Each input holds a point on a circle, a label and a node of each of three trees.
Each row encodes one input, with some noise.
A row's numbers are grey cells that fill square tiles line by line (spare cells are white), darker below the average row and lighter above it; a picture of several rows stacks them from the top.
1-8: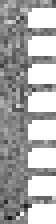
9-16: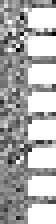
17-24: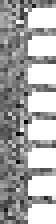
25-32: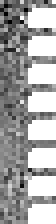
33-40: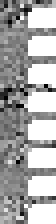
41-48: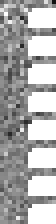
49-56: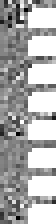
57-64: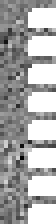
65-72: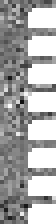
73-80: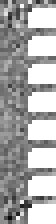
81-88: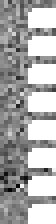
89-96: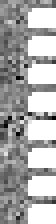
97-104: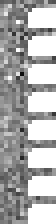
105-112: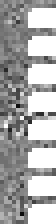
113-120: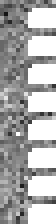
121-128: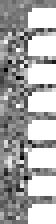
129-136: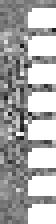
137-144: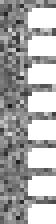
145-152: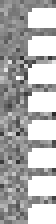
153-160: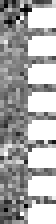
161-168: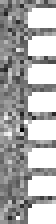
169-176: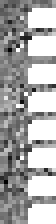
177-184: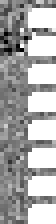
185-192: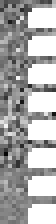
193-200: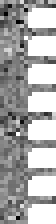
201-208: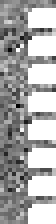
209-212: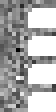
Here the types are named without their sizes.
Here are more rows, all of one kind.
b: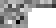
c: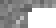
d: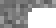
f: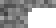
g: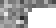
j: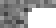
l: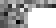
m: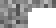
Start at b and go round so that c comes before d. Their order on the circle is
b, j, m, l, c, d, f, g.
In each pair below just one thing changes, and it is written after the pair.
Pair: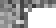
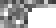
the node of one of the three trees
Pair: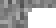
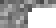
the node of one of the three trees
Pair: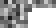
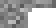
the label
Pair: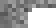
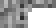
the label
